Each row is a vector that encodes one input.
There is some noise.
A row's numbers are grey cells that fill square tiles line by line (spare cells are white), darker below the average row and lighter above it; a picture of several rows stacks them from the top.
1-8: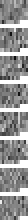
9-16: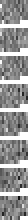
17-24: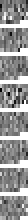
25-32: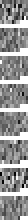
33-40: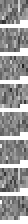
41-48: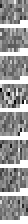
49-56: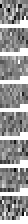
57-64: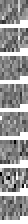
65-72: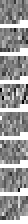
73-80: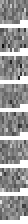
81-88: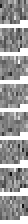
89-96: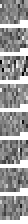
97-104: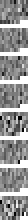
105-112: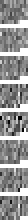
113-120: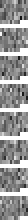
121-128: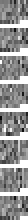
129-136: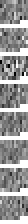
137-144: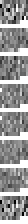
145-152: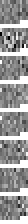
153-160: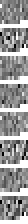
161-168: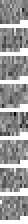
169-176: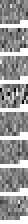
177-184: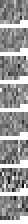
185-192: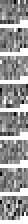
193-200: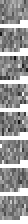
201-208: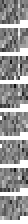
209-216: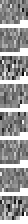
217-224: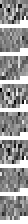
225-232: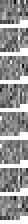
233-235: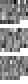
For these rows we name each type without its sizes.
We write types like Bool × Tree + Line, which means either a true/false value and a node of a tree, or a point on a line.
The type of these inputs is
Line + List(Circle + Line).
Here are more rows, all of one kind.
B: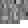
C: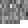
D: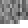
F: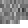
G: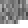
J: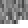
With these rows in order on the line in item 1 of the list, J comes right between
B and G.
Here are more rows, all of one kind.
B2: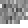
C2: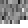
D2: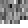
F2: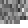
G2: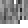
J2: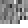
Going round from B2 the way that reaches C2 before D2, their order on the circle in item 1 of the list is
B2, F2, C2, D2, J2, G2.
